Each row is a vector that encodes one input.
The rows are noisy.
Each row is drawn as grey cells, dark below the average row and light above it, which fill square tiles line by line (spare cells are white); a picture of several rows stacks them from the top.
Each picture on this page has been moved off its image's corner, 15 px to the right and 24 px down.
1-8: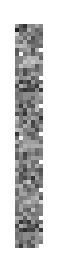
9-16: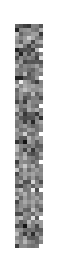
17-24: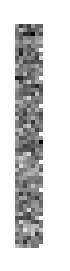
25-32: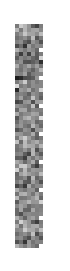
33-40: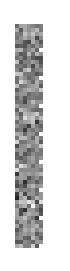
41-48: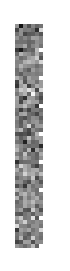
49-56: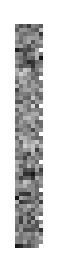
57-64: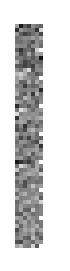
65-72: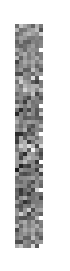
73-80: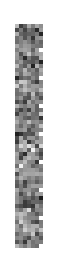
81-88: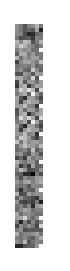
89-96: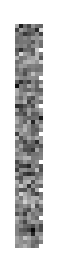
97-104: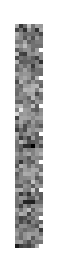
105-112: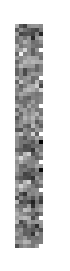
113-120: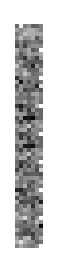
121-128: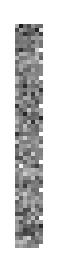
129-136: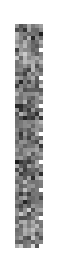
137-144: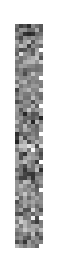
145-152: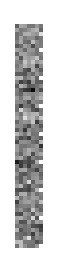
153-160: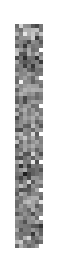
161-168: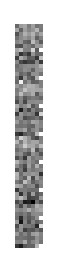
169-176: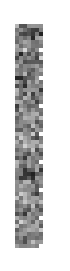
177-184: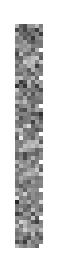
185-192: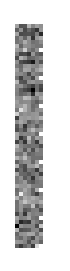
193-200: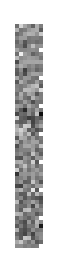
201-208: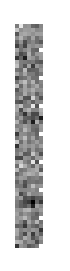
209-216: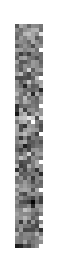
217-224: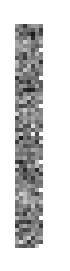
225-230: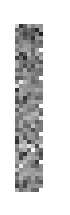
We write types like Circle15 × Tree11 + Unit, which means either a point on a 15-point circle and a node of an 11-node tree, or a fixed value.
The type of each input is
Circle16 + List2(Circle10).
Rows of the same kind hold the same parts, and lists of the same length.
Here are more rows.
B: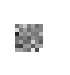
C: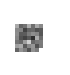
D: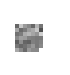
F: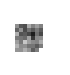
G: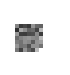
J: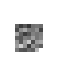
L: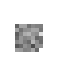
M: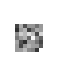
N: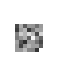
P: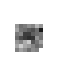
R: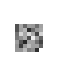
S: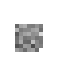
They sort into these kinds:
B, D, L, S
C, F, P
G, J
M, N, R

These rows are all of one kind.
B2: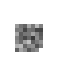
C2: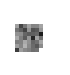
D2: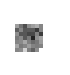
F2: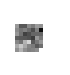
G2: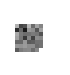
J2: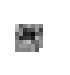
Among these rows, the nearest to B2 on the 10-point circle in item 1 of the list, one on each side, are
C2 and F2.
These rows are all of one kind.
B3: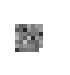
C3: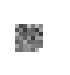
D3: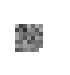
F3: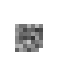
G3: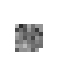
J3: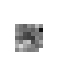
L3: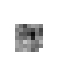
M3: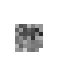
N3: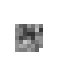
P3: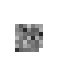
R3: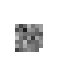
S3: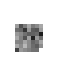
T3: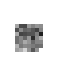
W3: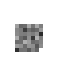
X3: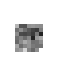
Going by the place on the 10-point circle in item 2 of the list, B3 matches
D3, N3, R3 and W3.
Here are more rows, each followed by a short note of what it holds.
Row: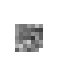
a list of two items
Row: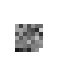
a list of one item
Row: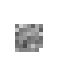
a point on a 16-point circle
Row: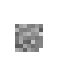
a point on a 16-point circle
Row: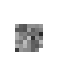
a list of two items
